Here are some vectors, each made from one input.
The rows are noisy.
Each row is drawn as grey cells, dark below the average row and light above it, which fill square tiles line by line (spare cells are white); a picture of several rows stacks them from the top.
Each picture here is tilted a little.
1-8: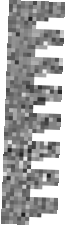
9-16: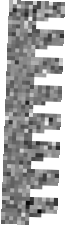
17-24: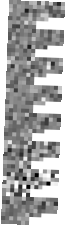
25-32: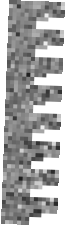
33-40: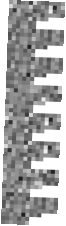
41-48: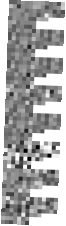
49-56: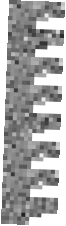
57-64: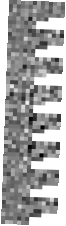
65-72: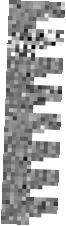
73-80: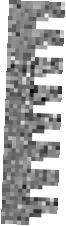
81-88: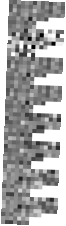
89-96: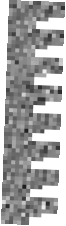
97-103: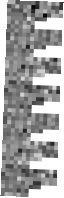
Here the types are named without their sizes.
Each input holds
either a fixed value, or three true/false values.
